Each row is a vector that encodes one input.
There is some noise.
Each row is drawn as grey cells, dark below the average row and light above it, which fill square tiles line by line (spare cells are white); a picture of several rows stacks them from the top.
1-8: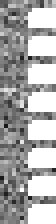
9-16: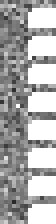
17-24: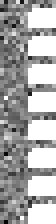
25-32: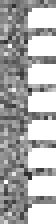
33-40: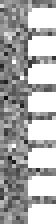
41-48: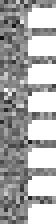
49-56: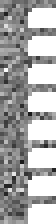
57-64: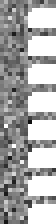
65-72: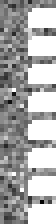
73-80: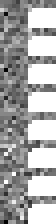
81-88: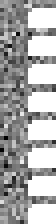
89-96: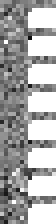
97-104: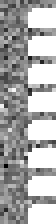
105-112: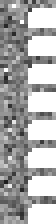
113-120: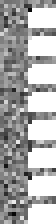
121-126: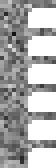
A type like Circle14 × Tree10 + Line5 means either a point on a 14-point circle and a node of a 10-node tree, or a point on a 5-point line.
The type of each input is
Label8 × (Label8 + Tree13).
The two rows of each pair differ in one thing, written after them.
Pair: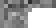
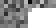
the node of the tree
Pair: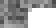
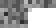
the node of the tree
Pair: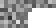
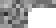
the node of the tree
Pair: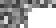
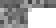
the label
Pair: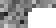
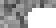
the node of the tree
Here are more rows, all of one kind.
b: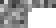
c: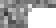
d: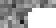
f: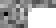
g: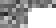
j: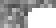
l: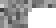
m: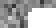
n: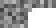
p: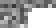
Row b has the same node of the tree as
c and p.
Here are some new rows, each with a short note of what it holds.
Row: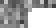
one of 8 labels and a node of a 13-node tree
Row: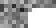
one of 8 labels and a node of a 13-node tree
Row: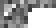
two labels (each one of 8)
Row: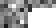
two labels (each one of 8)
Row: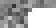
one of 8 labels and a node of a 13-node tree
